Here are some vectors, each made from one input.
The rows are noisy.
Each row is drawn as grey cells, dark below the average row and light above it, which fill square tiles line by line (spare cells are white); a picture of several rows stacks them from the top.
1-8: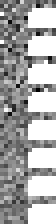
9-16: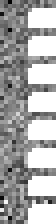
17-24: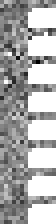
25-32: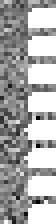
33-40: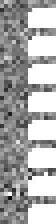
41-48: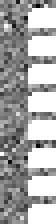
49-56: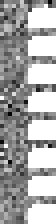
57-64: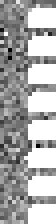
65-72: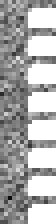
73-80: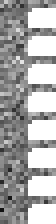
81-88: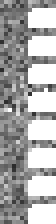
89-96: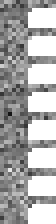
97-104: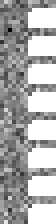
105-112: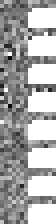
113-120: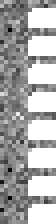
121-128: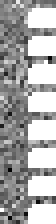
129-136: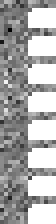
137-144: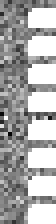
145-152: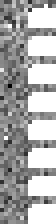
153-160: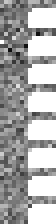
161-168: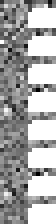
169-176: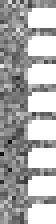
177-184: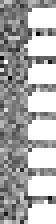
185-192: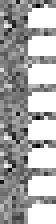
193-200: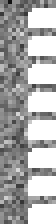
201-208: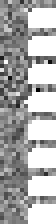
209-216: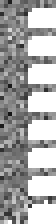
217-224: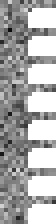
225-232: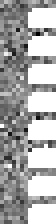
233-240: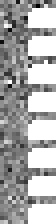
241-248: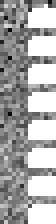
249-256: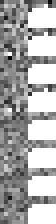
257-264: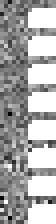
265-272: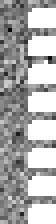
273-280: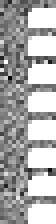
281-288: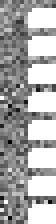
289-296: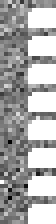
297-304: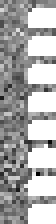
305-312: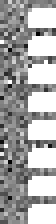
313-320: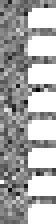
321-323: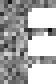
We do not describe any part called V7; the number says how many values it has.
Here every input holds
either a point on a 5-point circle, or a fixed value, or a point on each of two 3-point lines, or a point on each of two 5-point lines, or two values of V7.
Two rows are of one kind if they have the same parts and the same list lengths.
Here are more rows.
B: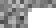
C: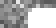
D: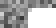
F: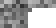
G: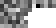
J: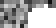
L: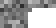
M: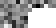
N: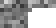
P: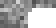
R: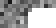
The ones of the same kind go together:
B, C, D, P
F, L, N
G
J, M
R

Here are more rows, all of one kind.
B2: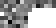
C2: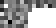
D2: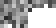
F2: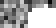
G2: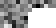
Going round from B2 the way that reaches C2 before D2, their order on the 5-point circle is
B2, C2, F2, D2, G2.
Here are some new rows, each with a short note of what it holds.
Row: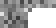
two values of V7
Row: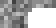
two values of V7
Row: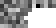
a fixed value
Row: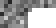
a point on each of two 5-point lines
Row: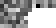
a fixed value
